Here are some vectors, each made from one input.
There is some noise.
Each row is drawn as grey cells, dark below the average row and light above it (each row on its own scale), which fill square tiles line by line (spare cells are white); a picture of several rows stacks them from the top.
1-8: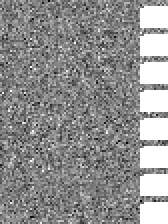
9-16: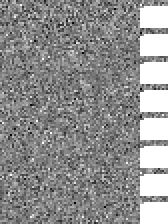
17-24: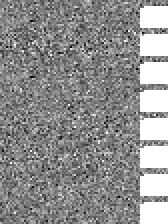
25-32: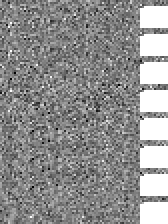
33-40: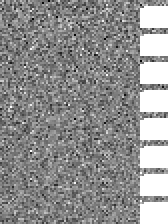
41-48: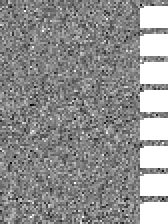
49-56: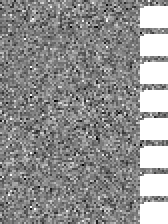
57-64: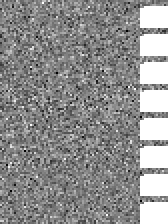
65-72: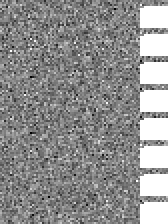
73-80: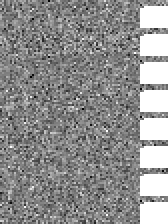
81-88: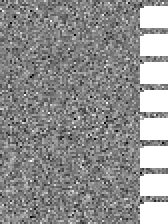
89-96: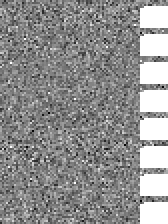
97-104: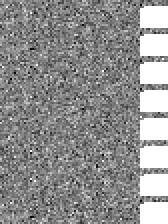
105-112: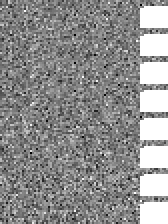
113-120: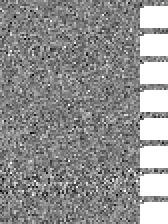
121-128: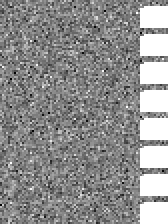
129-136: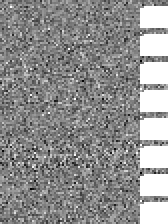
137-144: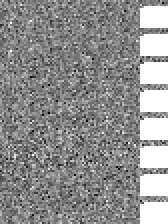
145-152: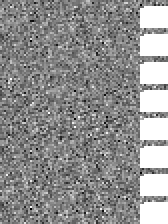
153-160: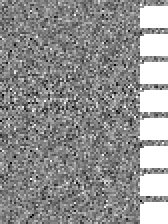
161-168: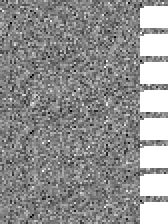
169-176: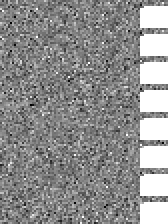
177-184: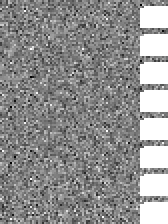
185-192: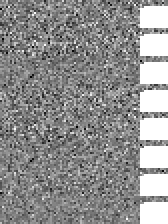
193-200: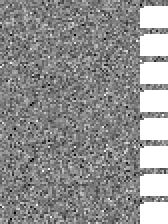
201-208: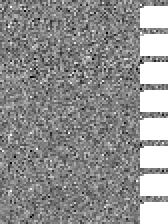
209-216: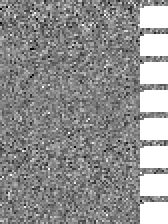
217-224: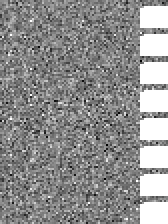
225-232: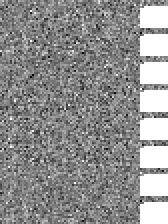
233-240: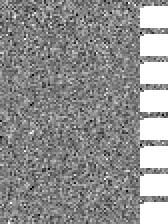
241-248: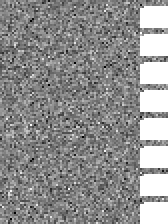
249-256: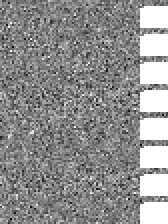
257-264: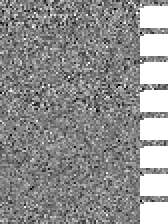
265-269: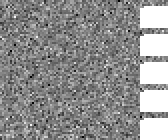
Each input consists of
a list of up to two points on a 6-point line.
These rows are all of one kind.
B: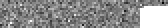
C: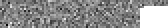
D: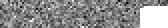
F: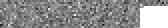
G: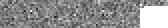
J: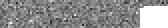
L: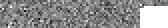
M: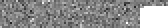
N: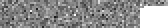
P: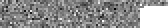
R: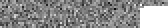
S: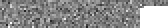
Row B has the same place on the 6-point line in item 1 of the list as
D, F and J.
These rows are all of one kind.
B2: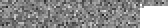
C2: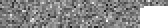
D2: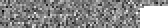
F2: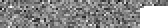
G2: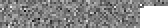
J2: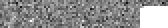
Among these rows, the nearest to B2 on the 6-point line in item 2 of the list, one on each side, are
C2 and G2.
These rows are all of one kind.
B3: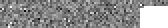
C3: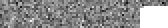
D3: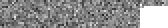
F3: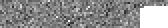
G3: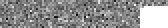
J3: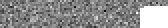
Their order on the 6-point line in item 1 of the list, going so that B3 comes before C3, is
G3, D3, B3, C3, J3, F3.
